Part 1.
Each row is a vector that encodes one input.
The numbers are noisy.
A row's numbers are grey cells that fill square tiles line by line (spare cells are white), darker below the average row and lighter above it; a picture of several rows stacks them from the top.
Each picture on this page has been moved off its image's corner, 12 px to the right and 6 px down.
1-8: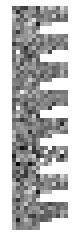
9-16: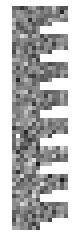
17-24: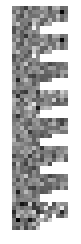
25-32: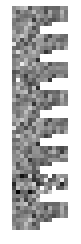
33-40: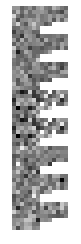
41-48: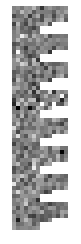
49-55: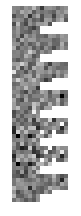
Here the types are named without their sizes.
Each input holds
a true/false value, together with either a fixed value, or a node of a tree.
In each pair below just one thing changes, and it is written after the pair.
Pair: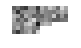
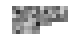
the true/false value
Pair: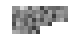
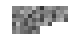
the true/false value
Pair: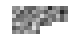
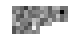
the true/false value
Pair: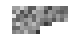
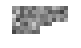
the true/false value
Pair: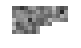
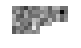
the node of the tree
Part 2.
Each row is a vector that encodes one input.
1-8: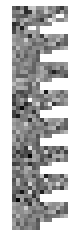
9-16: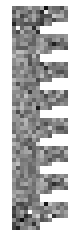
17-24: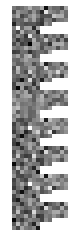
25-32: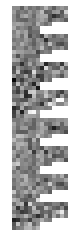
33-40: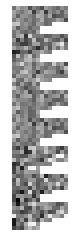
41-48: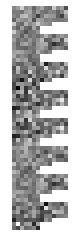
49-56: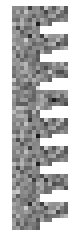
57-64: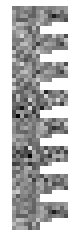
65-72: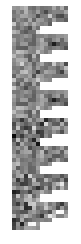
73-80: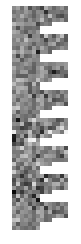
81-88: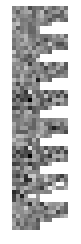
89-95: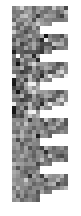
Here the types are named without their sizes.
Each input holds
either a point on a line, or a node of a tree.
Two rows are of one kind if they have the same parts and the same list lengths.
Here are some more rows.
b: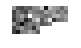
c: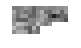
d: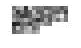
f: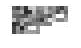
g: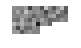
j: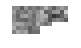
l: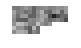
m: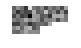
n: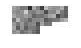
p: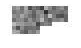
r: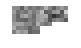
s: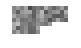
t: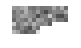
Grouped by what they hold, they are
b, d, f, m
c, g, j, l, n, p, r, s, t

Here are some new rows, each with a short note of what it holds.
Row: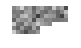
a node of a tree
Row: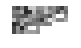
a point on a line
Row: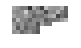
a node of a tree
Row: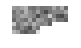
a node of a tree
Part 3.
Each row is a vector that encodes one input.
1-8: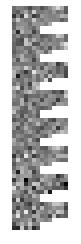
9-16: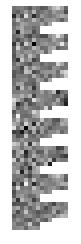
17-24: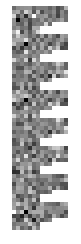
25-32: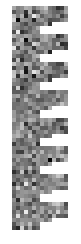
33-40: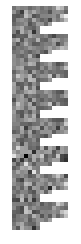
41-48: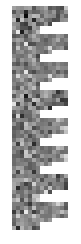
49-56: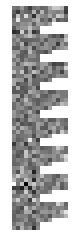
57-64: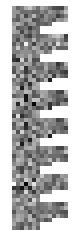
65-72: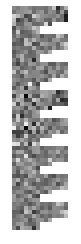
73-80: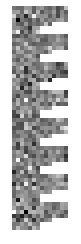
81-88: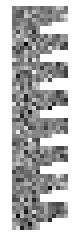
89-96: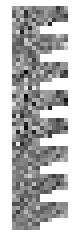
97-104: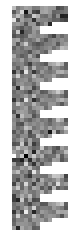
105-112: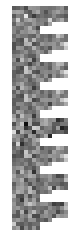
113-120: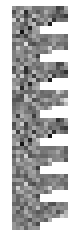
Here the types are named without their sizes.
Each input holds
a point on a line and three true/false values.
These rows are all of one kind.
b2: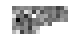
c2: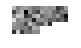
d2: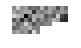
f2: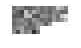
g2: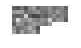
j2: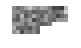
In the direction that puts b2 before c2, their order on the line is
d2, b2, c2, j2, g2, f2.
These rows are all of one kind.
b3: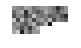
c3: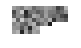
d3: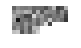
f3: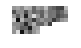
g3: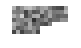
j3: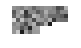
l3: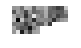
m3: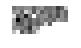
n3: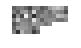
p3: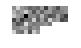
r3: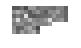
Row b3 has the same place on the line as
c3, f3, j3 and l3.
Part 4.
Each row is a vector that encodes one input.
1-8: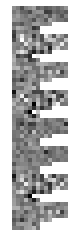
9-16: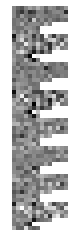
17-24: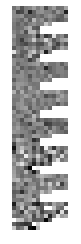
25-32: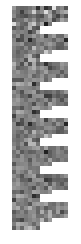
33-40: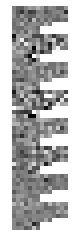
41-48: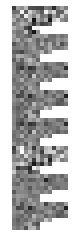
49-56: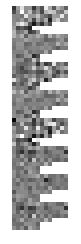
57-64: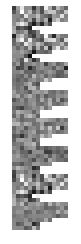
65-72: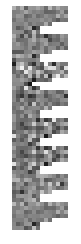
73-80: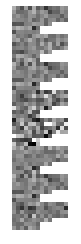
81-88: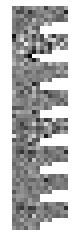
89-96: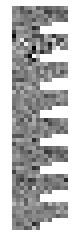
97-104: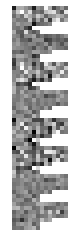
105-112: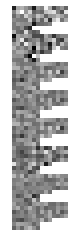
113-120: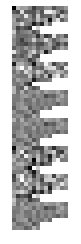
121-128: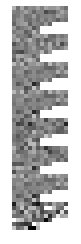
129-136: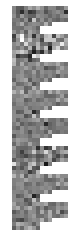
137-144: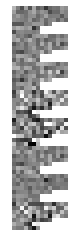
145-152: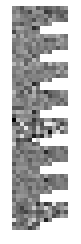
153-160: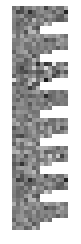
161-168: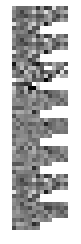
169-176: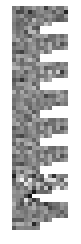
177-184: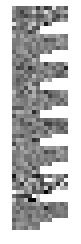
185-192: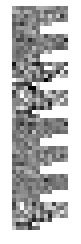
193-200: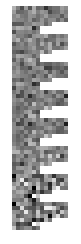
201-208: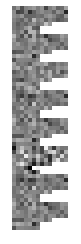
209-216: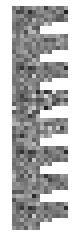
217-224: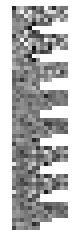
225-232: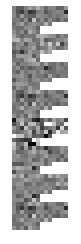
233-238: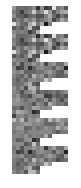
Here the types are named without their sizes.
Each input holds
a true/false value, together with either a fixed value, or a node of a tree.
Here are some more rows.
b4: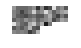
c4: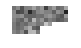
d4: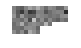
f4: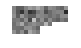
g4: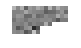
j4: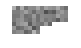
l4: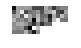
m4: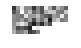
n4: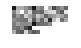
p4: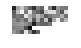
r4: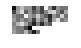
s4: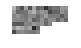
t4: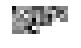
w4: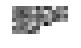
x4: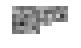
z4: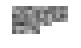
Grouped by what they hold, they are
b4, w4
c4, d4, f4, g4, j4, l4, m4, n4, p4, r4, s4, t4, x4, z4

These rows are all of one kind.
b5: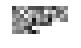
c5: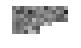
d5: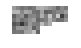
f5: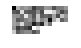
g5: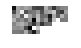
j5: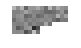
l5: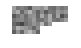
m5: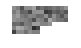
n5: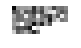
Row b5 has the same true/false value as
f5, g5 and n5.
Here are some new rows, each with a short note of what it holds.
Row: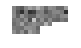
a node of a tree and a true/false value
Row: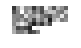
a node of a tree and a true/false value
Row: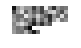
a node of a tree and a true/false value
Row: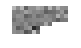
a node of a tree and a true/false value
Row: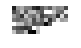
a true/false value
